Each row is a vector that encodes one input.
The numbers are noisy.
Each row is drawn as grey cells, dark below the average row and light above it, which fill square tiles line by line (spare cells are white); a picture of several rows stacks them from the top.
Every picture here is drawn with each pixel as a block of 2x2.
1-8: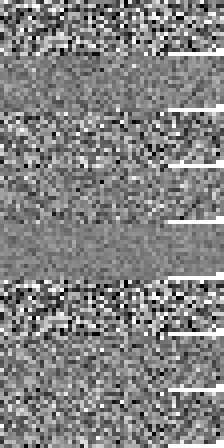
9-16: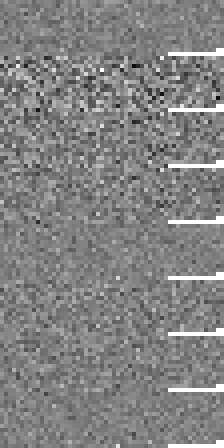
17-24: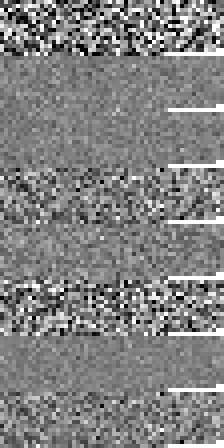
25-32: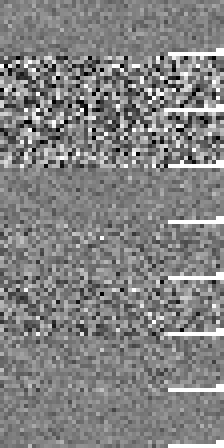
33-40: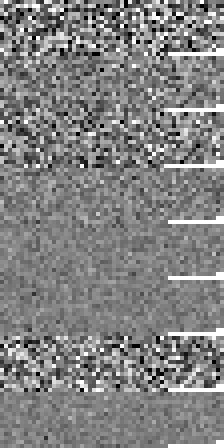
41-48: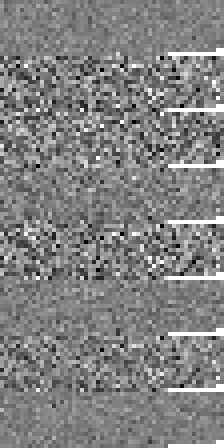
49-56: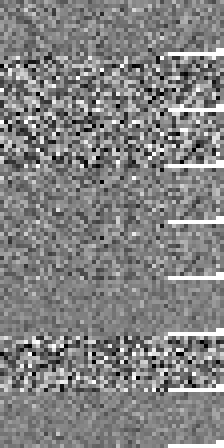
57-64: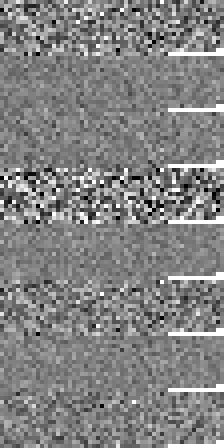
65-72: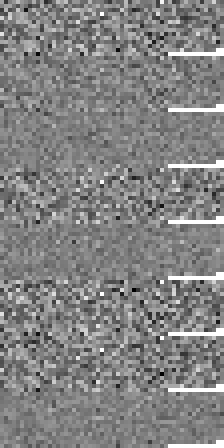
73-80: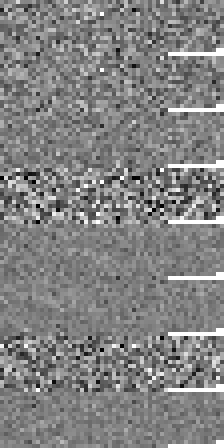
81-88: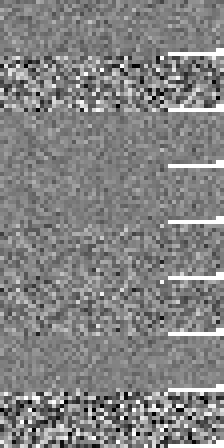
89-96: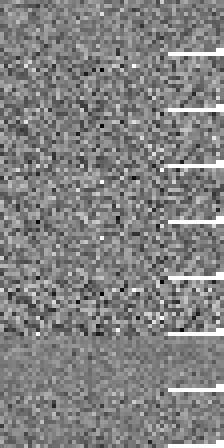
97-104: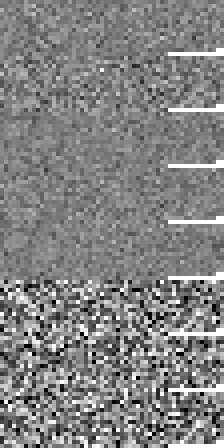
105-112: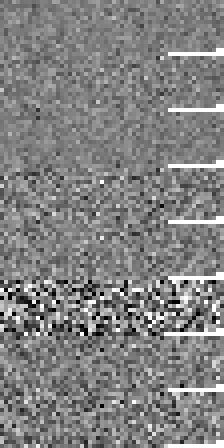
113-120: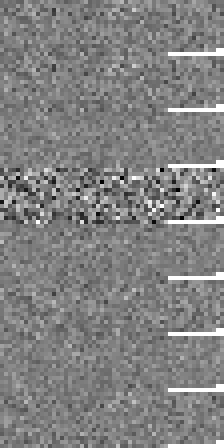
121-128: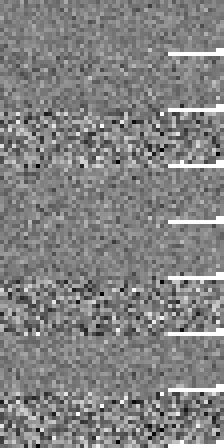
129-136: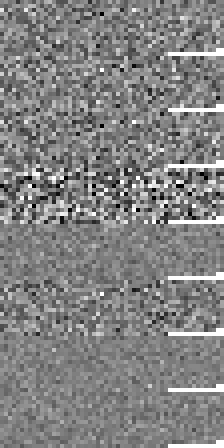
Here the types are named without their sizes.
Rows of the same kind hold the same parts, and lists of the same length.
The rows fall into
2 kinds.
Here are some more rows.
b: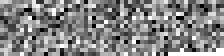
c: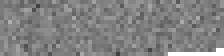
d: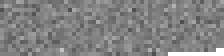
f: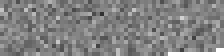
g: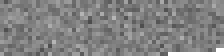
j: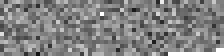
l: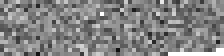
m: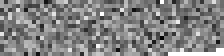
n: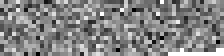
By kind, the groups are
b
c, d, f, g, j, l, m, n

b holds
a fixed value.
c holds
three labels and a true/false value.
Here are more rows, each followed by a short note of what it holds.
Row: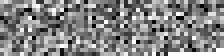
a fixed value
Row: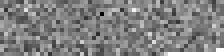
three labels and a true/false value
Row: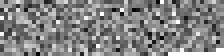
three labels and a true/false value
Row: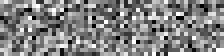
a fixed value
